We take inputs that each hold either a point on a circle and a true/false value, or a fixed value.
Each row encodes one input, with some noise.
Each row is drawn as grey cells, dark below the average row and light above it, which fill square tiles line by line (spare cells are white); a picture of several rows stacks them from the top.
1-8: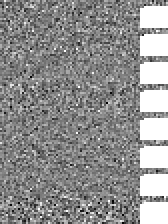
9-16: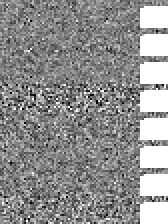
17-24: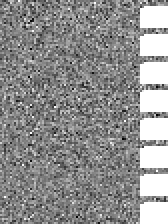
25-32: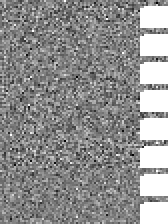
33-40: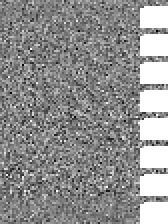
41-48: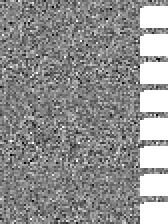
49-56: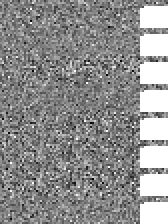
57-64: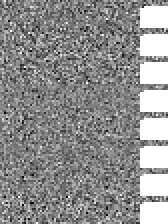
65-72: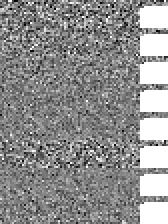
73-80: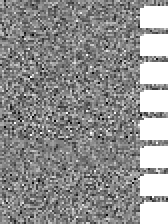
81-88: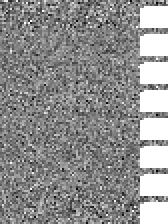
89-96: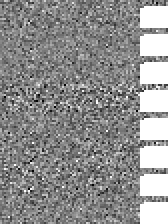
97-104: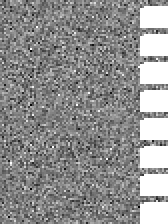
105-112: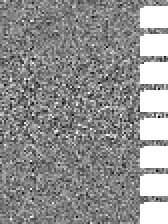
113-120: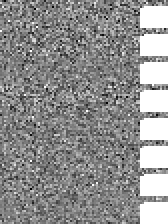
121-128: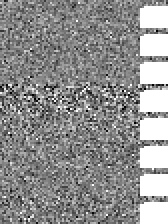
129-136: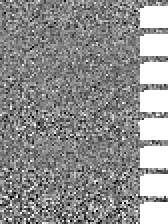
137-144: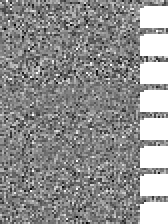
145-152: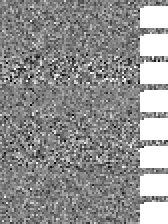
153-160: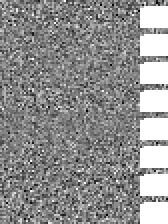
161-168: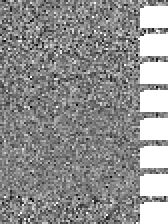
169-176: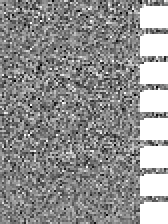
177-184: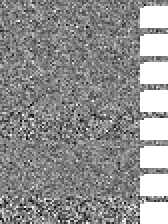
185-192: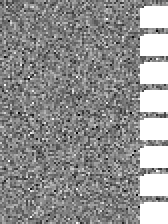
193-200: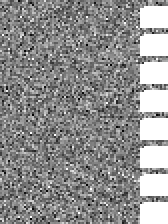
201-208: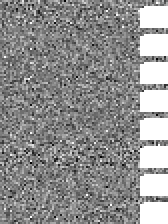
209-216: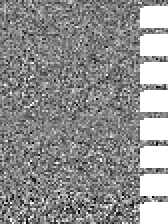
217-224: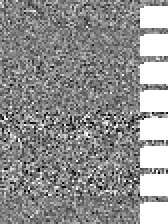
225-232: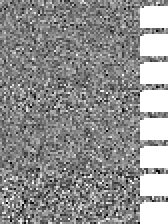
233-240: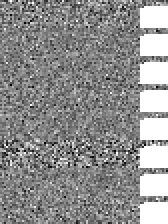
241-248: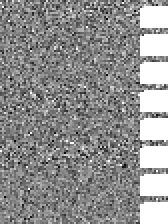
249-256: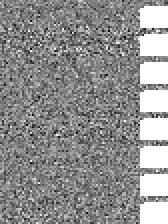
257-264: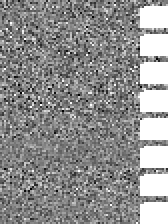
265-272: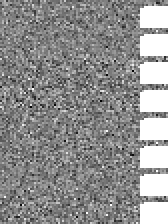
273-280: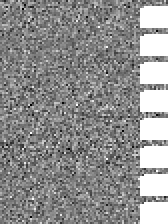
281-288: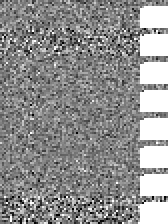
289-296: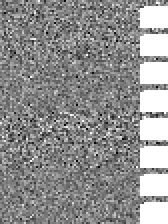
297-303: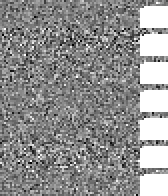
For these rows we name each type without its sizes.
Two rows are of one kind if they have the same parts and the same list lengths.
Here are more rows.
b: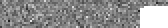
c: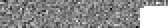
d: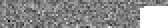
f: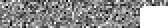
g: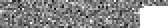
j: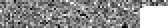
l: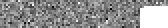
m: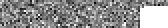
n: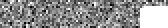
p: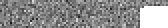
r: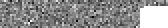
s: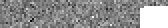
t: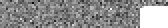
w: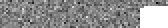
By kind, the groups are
b, c, d, f, l, m, n, p, r, s, t, w
g, j

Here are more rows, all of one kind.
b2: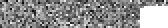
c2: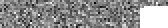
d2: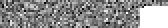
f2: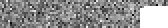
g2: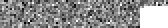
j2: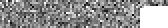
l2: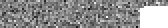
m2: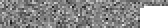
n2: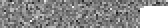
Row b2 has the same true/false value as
d2 and n2.
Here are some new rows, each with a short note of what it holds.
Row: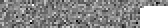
a point on a circle and a true/false value
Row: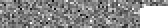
a fixed value
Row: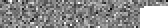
a point on a circle and a true/false value
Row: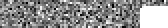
a fixed value
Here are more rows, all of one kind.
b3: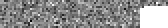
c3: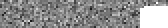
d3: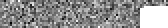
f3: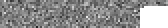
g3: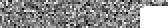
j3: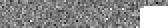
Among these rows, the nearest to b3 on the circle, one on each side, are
c3 and g3.
